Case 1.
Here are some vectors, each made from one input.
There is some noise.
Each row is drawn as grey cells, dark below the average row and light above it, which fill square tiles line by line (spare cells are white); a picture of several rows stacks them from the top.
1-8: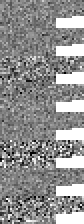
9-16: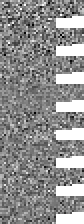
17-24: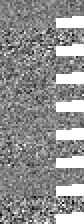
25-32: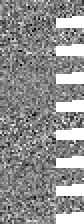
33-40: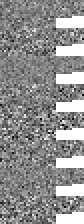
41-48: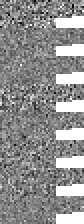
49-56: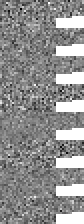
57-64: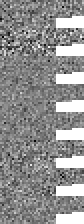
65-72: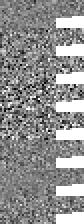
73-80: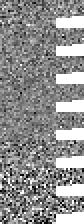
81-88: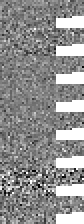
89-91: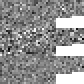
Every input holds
a point on a 9-point line and four true/false values.
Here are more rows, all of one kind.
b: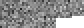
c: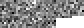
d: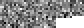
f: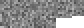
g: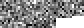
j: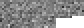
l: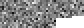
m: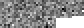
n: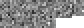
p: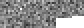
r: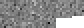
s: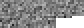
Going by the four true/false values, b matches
c, d, r and s.
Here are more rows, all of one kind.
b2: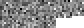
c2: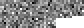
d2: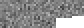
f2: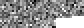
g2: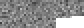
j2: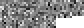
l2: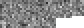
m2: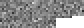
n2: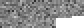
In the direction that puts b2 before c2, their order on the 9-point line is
l2, g2, f2, n2, b2, m2, d2, j2, c2.
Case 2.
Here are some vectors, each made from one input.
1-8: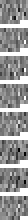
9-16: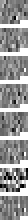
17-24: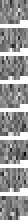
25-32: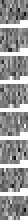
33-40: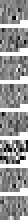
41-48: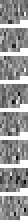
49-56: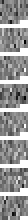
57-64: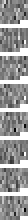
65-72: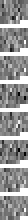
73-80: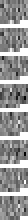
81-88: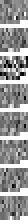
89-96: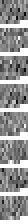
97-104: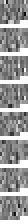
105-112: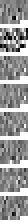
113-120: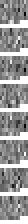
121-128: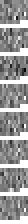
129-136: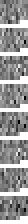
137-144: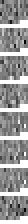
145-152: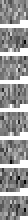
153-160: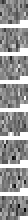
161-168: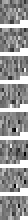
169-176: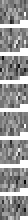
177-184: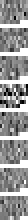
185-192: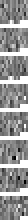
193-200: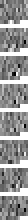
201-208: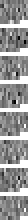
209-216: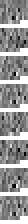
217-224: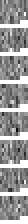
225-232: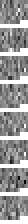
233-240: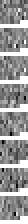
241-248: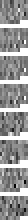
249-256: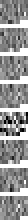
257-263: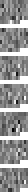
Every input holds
either a point on a 19-point circle and three true/false values, or a fixed value.
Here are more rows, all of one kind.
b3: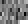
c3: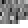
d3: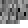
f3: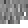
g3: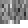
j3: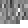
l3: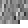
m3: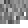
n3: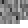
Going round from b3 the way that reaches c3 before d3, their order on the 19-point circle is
b3, c3, n3, f3, m3, j3, l3, g3, d3.
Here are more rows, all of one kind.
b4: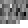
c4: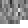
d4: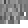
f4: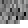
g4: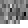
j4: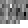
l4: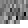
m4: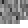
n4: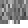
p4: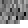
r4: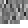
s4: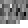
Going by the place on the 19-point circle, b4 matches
g4, j4, l4 and s4.
